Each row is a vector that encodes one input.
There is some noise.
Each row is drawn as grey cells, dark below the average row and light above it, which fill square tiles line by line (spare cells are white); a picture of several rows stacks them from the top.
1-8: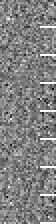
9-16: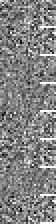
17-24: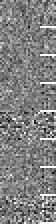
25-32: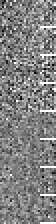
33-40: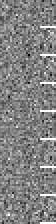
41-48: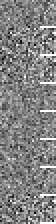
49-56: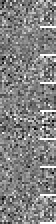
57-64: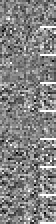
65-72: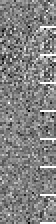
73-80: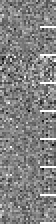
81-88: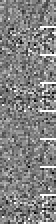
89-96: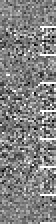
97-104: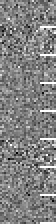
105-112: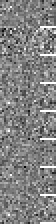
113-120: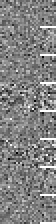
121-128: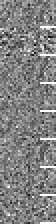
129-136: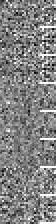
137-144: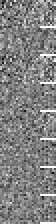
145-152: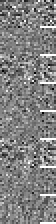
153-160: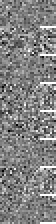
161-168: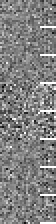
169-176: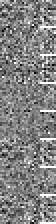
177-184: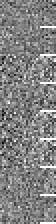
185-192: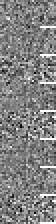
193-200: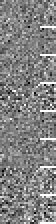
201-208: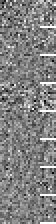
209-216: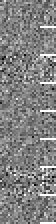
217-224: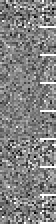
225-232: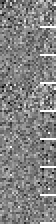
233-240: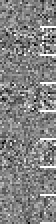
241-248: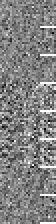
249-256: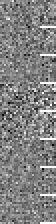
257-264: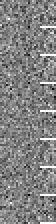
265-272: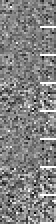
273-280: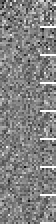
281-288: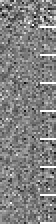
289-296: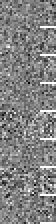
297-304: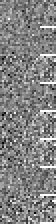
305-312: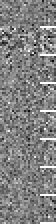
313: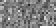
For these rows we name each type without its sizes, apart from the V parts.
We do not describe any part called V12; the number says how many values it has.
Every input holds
either a label, or a point on each of two lines and a value of V12.
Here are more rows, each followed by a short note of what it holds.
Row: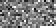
a label
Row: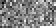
a label
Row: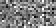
a label
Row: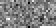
a point on each of two lines and a value of V12
